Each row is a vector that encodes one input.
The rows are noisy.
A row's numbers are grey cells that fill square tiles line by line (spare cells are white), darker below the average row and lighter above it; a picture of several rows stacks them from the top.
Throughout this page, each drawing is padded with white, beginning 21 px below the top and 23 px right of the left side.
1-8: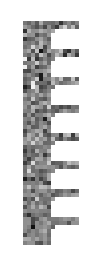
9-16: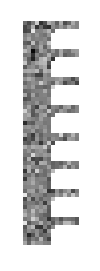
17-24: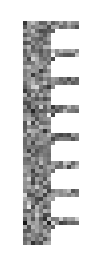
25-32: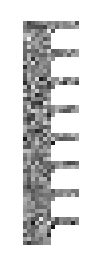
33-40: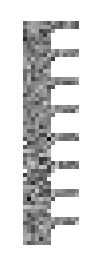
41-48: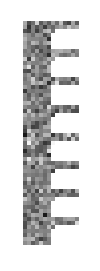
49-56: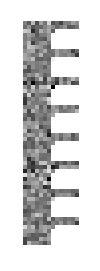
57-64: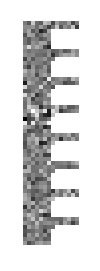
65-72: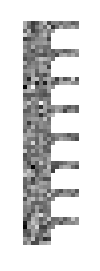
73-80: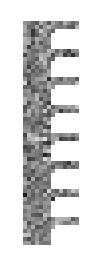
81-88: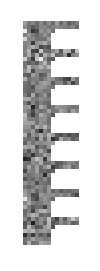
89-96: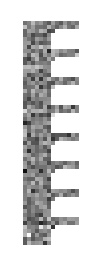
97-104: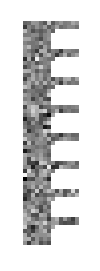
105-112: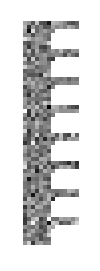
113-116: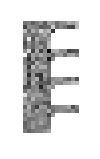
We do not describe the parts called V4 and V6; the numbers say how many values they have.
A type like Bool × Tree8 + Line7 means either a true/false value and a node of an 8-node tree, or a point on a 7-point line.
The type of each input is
Bool × Bool × Bool × Bool × Bool × Line5 × V4 × V6.
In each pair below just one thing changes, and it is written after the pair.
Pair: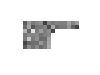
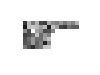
the place on the 5-point line
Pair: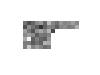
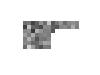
the value of V4
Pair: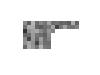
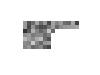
the value of V4
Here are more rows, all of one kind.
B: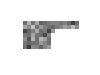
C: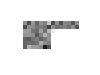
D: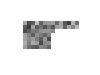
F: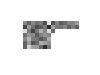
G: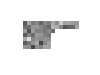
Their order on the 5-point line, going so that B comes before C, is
B, D, C, G, F.
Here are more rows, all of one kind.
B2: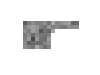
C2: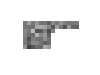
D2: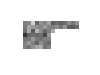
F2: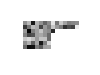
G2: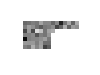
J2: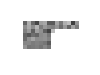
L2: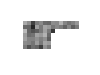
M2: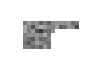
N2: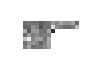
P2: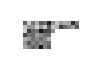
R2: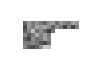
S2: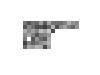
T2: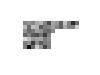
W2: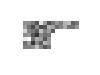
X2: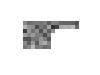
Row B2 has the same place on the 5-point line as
C2, F2, J2 and R2.
